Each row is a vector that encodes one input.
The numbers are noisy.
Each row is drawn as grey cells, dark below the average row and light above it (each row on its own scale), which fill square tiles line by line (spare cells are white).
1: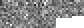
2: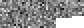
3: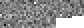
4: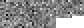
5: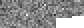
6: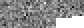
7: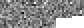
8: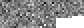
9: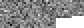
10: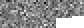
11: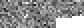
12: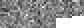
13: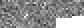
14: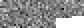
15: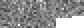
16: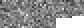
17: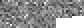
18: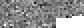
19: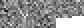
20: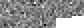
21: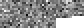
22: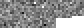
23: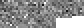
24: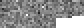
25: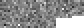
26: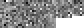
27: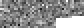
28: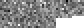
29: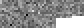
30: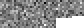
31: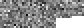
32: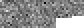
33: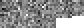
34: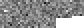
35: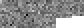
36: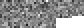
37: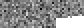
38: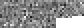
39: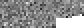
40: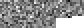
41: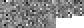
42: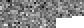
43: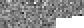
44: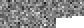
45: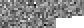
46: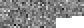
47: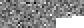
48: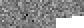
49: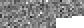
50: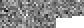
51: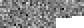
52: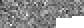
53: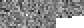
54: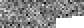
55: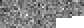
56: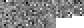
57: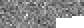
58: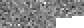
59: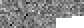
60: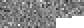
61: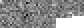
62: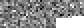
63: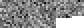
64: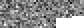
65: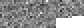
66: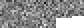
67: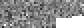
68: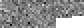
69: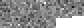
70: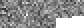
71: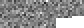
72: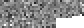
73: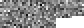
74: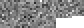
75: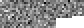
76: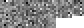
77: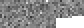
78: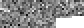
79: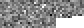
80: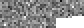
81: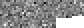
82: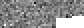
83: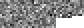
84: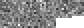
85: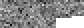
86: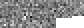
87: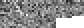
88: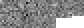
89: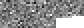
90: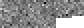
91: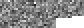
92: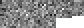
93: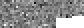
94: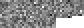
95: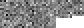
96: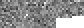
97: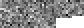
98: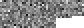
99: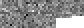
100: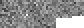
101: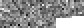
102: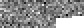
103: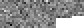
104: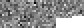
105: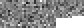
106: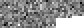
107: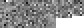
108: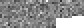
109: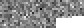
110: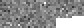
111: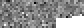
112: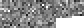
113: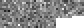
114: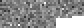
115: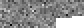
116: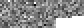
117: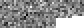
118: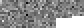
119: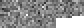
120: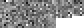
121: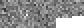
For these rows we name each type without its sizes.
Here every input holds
a true/false value, together with a list of items, each either a label, or a point on a line.
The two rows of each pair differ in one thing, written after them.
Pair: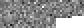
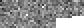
the true/false value
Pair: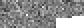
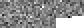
the true/false value
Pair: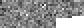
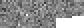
the place on the line in item 1 of the list
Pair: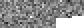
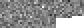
the place on the line in item 1 of the list
